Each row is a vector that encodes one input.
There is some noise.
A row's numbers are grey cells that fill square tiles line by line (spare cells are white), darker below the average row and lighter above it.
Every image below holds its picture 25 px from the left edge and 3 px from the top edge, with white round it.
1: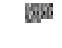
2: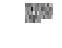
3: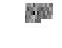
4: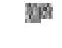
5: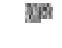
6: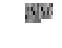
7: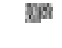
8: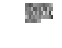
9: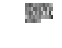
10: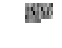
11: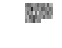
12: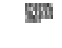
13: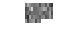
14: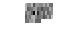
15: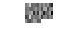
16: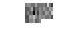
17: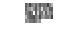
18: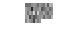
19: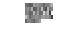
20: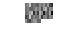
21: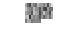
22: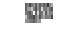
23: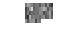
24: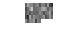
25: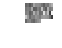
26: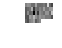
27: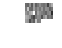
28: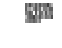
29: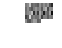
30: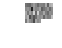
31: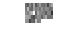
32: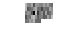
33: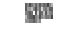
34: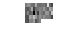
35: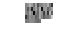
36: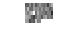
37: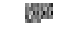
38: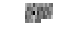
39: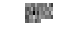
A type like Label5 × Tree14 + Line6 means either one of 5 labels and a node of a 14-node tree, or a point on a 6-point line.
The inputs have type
Bool × Circle5.
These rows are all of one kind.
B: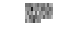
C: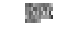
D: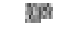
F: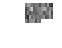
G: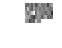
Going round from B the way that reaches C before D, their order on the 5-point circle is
B, G, F, C, D.
